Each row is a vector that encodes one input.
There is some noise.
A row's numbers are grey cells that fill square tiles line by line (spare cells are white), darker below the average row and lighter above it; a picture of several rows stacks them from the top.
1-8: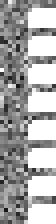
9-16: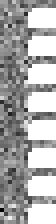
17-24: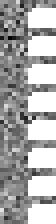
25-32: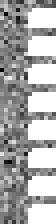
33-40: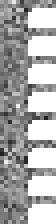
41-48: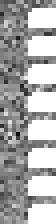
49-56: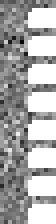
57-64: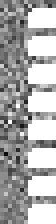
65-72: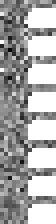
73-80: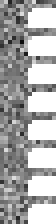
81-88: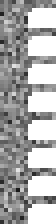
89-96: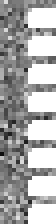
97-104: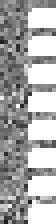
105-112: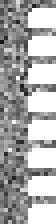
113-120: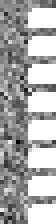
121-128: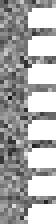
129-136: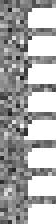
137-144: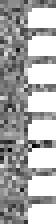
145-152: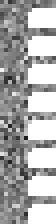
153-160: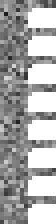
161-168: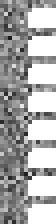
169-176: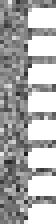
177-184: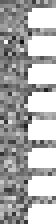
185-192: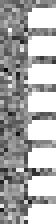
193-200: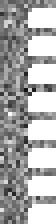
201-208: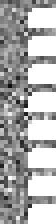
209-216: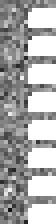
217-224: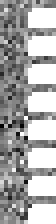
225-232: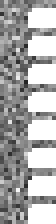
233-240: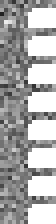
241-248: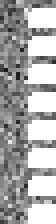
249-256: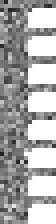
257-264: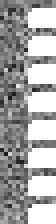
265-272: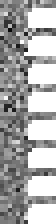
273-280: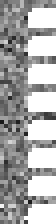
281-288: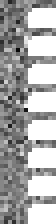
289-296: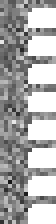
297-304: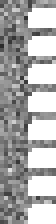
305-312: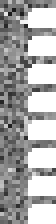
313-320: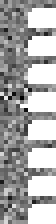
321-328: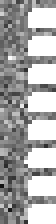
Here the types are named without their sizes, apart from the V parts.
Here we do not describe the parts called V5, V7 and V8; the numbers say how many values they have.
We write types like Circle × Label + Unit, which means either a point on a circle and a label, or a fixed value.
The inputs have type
Bool × (Tree + V8) + Line × V5 × V7.
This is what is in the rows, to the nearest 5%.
About 35% of them hold a point on a line, a value of V5 and a value of V7. The rest hold a true/false value, together with either a node of a tree, or a value of V8.
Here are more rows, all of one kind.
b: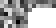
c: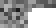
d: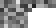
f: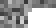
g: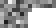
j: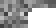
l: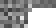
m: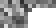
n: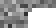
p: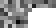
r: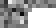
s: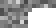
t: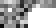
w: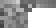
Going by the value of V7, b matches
d, n, p and r.
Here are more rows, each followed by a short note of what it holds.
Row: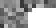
a point on a line, a value of V5 and a value of V7
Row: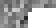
a node of a tree and a true/false value
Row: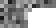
a true/false value and a value of V8
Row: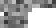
a point on a line, a value of V5 and a value of V7
